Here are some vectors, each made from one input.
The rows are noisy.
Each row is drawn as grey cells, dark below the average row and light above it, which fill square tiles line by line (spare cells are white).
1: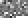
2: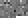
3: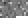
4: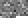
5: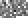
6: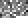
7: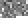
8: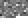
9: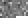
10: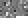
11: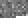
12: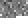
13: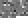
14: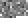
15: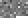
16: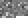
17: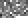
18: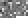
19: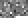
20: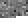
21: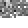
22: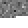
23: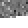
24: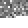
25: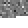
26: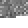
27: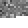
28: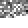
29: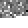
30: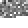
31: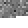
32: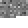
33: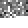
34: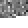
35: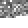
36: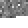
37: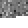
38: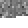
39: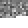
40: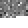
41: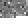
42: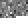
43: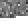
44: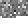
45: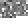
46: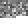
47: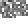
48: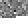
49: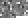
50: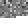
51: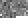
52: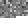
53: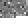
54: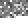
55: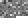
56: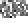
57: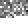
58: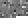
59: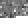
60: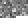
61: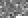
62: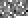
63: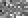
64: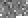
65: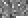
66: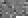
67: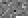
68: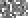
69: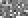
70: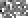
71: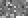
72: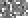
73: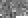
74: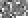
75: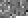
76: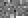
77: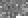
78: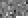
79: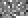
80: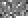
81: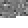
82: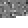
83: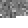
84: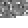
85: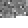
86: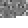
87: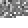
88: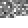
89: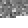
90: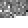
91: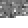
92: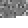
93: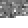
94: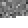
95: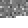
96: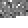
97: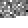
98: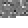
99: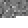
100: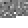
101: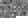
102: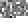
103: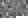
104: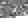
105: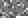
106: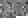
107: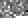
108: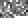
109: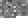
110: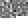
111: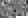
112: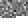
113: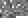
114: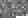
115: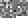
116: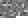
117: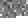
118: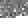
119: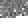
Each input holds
one of 10 labels, together with either a fixed value, or three true/false values.
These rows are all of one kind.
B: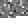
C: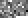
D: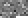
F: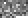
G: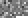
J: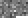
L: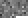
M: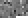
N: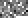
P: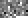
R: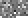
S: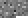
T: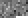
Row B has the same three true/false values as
C, M, P and R.
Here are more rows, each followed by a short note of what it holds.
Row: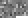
one of 10 labels
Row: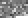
one of 10 labels
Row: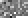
one of 10 labels and three true/false values
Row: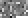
one of 10 labels
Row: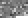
one of 10 labels
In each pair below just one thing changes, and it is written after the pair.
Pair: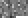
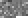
the label
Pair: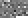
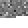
one of the three true/false values
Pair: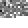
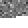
the label
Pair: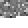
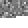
the label
